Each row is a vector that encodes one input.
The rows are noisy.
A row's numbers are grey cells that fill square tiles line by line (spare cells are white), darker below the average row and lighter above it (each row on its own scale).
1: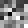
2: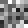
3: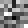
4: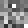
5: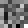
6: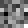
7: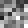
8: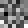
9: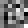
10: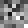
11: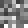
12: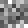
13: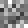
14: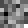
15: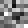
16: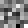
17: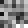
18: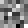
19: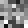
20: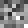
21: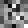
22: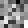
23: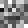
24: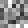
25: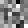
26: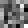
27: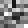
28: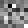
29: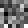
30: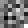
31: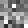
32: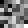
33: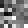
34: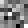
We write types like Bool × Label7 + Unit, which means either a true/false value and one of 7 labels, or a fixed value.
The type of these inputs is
Tree7.
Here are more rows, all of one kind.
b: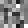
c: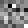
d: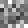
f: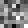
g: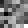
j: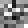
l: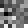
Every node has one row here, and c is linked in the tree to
f.
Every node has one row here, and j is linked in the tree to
d and g.
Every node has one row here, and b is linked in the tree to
l.
